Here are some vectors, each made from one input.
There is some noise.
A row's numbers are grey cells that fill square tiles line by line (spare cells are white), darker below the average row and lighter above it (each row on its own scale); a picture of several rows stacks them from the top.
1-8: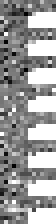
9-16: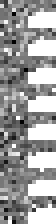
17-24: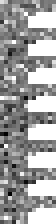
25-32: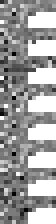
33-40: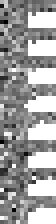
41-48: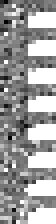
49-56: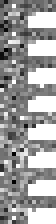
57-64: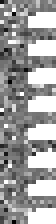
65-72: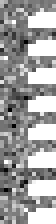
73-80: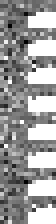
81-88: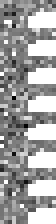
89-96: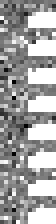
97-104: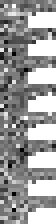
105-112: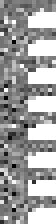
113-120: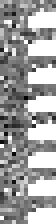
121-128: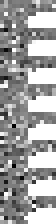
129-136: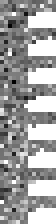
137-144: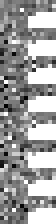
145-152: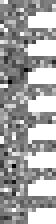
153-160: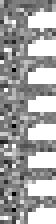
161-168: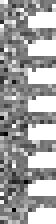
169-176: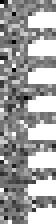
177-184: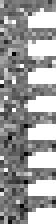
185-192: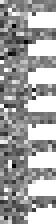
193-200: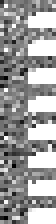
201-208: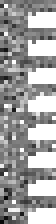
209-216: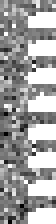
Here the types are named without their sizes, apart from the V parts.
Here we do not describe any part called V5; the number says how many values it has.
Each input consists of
a value of V5, together with a list of points on a circle.
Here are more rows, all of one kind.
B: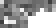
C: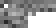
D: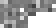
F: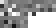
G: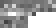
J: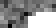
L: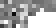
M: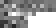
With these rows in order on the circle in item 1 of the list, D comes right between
C and F.
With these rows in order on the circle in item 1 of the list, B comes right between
G and J.
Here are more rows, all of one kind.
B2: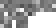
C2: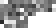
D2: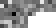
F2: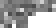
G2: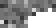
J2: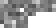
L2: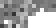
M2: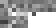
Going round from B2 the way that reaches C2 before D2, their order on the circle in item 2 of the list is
B2, F2, L2, C2, D2, M2, J2, G2.
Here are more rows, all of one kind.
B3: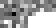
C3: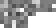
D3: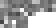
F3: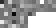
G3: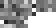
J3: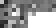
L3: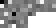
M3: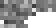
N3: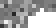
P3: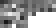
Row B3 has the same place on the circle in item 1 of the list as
C3 and G3.
